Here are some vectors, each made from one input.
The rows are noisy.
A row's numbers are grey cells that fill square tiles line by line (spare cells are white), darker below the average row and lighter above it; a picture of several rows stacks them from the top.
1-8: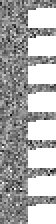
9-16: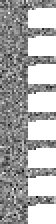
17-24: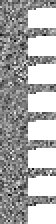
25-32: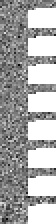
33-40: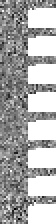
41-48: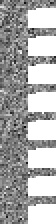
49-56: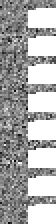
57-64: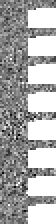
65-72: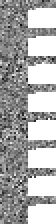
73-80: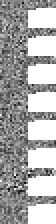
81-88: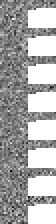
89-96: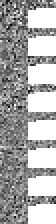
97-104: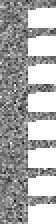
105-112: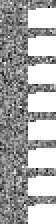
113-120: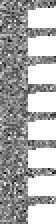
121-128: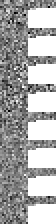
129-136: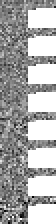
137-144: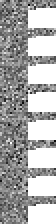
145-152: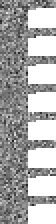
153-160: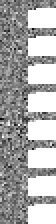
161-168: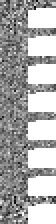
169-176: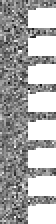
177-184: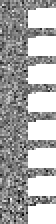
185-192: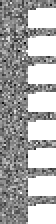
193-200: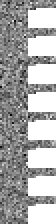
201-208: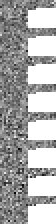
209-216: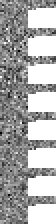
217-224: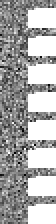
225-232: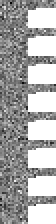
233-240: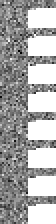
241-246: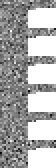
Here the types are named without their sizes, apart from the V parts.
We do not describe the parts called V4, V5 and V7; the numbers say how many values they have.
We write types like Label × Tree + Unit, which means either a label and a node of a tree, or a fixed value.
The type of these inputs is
Bool × Label × V4 × V7 + Tree × V5.
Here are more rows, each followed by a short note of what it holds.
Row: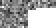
a node of a tree and a value of V5
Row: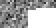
a node of a tree and a value of V5
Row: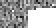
a node of a tree and a value of V5
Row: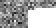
a label, a true/false value, a value of V4 and a value of V7
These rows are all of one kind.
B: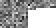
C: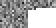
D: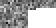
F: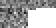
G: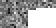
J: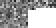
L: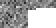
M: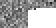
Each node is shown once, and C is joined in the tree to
B, F and J.
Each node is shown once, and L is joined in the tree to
J.
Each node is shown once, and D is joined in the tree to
J.
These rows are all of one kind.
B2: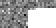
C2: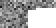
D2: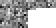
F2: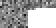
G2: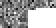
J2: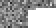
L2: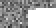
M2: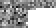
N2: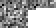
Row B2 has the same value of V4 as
F2 and M2.
